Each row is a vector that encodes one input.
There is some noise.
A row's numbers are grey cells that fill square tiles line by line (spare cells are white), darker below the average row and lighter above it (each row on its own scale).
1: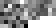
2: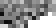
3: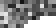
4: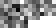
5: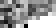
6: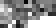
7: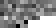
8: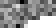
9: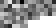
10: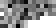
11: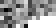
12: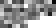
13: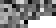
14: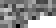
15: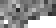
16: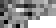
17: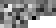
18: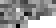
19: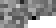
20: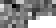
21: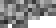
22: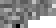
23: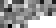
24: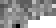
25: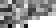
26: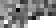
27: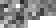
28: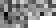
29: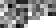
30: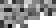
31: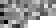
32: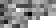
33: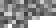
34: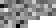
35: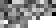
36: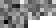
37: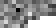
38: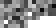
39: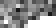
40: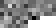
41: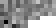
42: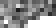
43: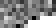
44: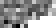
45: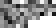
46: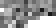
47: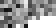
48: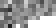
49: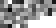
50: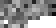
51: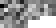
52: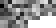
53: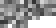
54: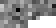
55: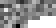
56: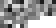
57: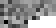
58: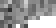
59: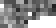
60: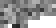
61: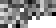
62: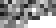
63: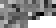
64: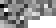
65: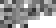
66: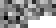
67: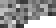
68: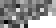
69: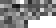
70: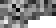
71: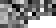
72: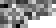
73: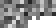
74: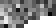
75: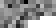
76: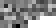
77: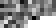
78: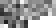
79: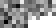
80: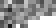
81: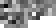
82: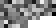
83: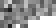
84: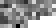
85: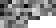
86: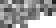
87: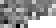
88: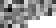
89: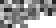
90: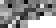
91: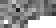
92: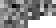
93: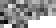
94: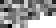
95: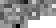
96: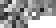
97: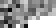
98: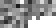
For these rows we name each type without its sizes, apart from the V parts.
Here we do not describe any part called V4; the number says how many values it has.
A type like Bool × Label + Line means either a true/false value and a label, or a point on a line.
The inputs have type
List(Line) × V4.
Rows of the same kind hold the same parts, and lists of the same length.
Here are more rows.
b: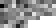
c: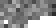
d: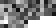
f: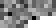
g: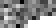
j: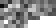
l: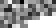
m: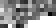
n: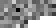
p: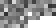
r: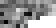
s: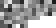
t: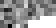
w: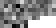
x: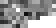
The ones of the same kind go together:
b, f, g, j, r, w, x
c, d, m, n, p
l, s, t

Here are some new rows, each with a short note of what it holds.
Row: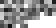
a value of V4, together with the empty list
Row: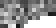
a value of V4, together with a list of one item
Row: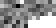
a value of V4, together with a list of one item
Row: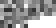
a value of V4, together with the empty list
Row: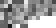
a value of V4, together with the empty list
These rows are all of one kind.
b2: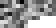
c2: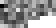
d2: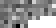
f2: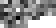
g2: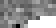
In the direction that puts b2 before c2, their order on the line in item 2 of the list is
b2, d2, c2, f2, g2.
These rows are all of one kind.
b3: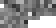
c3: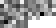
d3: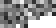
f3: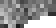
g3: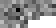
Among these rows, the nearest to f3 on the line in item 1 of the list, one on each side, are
b3 and c3.
